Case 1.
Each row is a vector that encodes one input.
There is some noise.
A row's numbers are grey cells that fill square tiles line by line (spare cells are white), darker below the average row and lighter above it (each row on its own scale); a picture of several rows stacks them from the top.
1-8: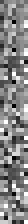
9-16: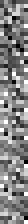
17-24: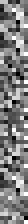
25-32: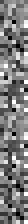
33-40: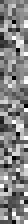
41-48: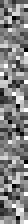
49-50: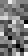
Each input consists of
one of 7 labels.
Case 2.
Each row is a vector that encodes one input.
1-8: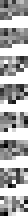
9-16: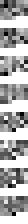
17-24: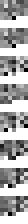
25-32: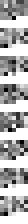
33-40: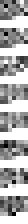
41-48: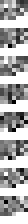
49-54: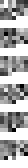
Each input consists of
four true/false values.
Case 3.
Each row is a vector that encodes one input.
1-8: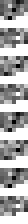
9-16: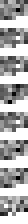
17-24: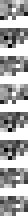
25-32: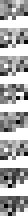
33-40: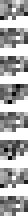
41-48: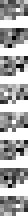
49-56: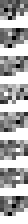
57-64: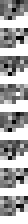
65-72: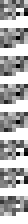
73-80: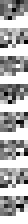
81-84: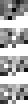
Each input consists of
three true/false values.
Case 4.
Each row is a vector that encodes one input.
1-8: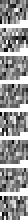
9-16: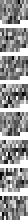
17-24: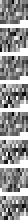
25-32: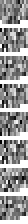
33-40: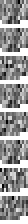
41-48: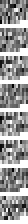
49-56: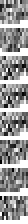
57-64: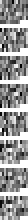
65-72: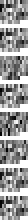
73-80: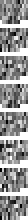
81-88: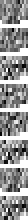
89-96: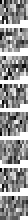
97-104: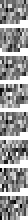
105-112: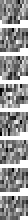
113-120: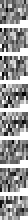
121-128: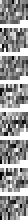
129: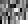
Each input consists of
one of 7 labels.
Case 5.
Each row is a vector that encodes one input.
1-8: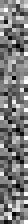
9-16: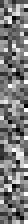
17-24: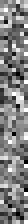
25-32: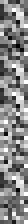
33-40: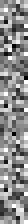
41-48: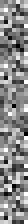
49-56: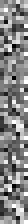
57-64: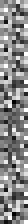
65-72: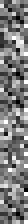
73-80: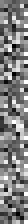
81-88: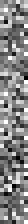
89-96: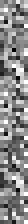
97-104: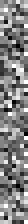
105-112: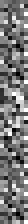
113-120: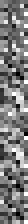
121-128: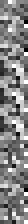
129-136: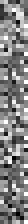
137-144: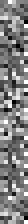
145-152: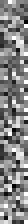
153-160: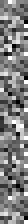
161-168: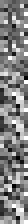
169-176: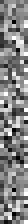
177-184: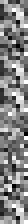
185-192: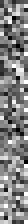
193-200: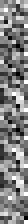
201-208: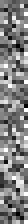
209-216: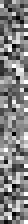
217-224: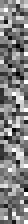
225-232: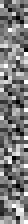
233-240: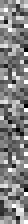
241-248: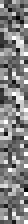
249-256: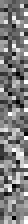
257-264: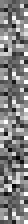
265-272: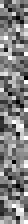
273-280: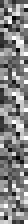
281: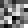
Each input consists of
one of 7 labels.
